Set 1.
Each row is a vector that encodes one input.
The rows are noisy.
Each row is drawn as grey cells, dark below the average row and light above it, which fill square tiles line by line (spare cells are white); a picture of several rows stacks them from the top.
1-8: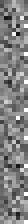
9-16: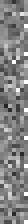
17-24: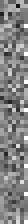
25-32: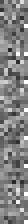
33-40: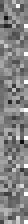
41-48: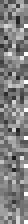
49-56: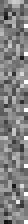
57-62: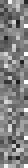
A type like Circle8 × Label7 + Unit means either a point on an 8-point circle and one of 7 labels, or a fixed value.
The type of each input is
(Bool × Bool × Bool + Unit) × Line8.
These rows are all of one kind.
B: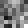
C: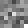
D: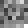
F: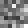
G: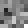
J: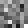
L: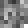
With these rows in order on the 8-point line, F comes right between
B and G.
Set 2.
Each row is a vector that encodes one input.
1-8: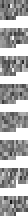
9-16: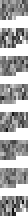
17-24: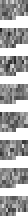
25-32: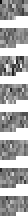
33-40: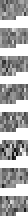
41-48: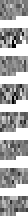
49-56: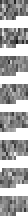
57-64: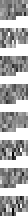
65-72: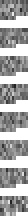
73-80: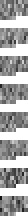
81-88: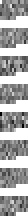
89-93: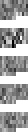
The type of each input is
(Bool × Bool × Bool × Bool + Unit) × Circle6.
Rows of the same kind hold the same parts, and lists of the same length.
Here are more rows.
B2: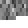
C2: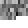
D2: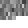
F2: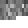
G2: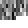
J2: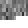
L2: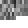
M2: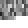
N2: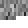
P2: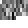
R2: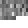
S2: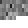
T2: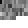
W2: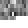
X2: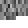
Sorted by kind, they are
B2, C2, D2, F2, J2, L2, M2, N2, R2, S2, T2, W2, X2
G2, P2

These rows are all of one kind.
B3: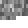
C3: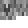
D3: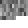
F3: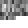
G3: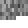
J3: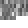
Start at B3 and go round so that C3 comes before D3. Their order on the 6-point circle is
B3, F3, G3, C3, J3, D3.
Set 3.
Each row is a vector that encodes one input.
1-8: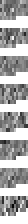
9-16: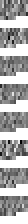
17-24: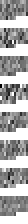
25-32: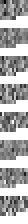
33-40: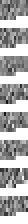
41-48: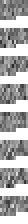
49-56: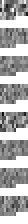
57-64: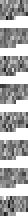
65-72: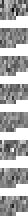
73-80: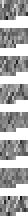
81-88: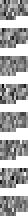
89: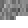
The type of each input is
Label8 + Tree9.
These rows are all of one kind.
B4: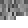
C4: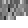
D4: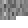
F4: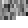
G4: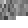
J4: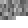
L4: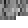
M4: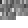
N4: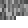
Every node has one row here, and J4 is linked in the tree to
B4, C4 and N4.
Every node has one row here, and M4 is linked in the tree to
L4.
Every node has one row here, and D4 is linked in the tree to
B4.
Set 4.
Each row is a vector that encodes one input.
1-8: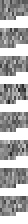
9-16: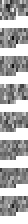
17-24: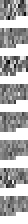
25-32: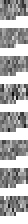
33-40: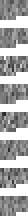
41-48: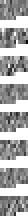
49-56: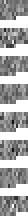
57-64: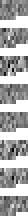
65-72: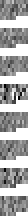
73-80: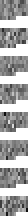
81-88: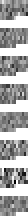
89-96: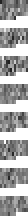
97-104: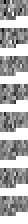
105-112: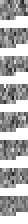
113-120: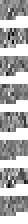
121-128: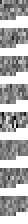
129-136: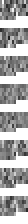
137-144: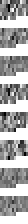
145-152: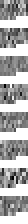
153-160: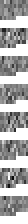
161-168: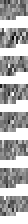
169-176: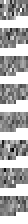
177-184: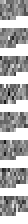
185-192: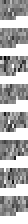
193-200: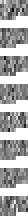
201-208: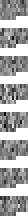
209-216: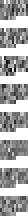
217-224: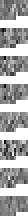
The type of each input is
Label8 + Tree12.
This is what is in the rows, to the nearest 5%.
About 40% of them hold one of 8 labels. The rest hold a node of a 12-node tree.
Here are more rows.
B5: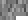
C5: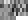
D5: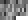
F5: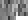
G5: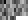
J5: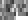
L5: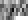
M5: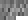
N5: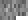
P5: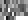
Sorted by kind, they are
B5, D5, F5, J5, M5, N5
C5, G5, L5, P5

